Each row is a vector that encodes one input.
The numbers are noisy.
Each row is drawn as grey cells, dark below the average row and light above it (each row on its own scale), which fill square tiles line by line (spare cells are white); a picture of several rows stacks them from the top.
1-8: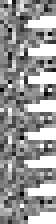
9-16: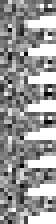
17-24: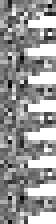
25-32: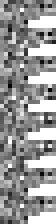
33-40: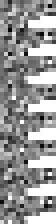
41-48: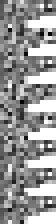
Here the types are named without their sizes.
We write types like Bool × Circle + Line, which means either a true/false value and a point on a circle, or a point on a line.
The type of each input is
Bool × (Line × Line + Unit).
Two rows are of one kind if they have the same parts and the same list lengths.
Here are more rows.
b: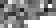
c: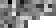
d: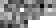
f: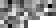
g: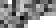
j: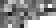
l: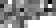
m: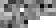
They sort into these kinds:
b, c, f, j, l
d, g, m

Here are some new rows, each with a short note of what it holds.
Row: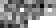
a true/false value
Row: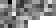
a point on each of two lines and a true/false value
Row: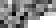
a true/false value
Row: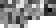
a point on each of two lines and a true/false value
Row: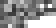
a point on each of two lines and a true/false value
